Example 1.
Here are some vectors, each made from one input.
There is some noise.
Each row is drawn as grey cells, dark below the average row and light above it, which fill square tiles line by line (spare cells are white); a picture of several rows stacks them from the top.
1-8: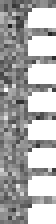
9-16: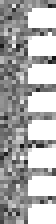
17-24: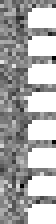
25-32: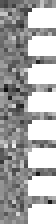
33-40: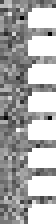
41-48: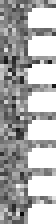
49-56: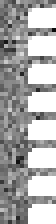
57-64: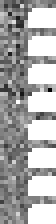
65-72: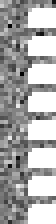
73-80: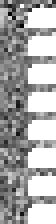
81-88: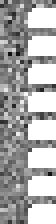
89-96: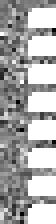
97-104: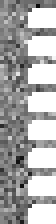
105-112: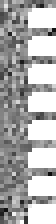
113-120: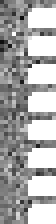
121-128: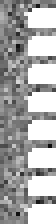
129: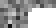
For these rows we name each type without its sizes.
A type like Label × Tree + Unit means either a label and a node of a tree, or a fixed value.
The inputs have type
(Bool × Bool × Bool × Bool × Bool + Tree) × Tree.
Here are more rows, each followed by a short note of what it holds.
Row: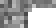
a node of a tree and five true/false values
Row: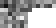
a node of a tree and five true/false values
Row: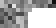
a node of each of two trees
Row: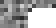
a node of a tree and five true/false values
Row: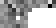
a node of each of two trees
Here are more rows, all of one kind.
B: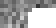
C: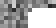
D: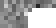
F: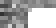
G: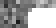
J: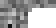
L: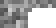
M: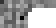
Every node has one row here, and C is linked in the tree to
F.
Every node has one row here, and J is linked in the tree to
G.
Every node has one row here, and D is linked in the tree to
B and L.
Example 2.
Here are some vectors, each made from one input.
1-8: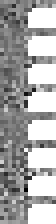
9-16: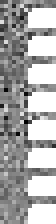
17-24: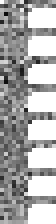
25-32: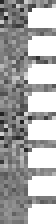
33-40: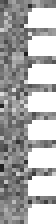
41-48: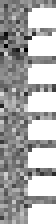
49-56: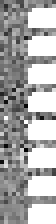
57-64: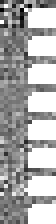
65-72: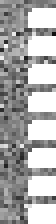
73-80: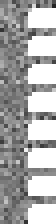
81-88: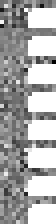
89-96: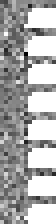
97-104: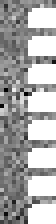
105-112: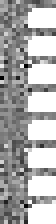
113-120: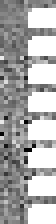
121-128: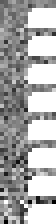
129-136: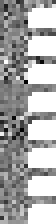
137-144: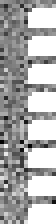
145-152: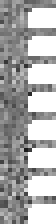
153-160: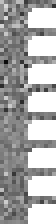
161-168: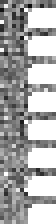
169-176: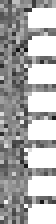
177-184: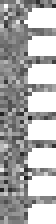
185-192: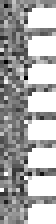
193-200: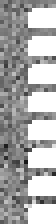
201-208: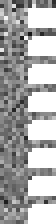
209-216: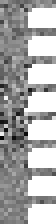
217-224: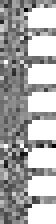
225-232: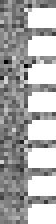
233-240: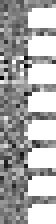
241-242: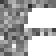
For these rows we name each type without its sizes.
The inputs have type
(Circle + Unit) × Line + Label.
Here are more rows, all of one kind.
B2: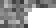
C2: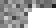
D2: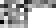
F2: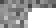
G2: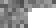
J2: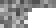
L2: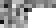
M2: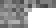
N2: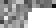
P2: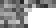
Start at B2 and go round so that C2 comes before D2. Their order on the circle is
B2, M2, P2, L2, C2, N2, D2, G2, J2, F2.
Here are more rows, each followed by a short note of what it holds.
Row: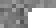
a point on a line
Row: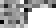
a label
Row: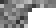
a label
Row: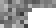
a point on a line
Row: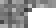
a point on a line
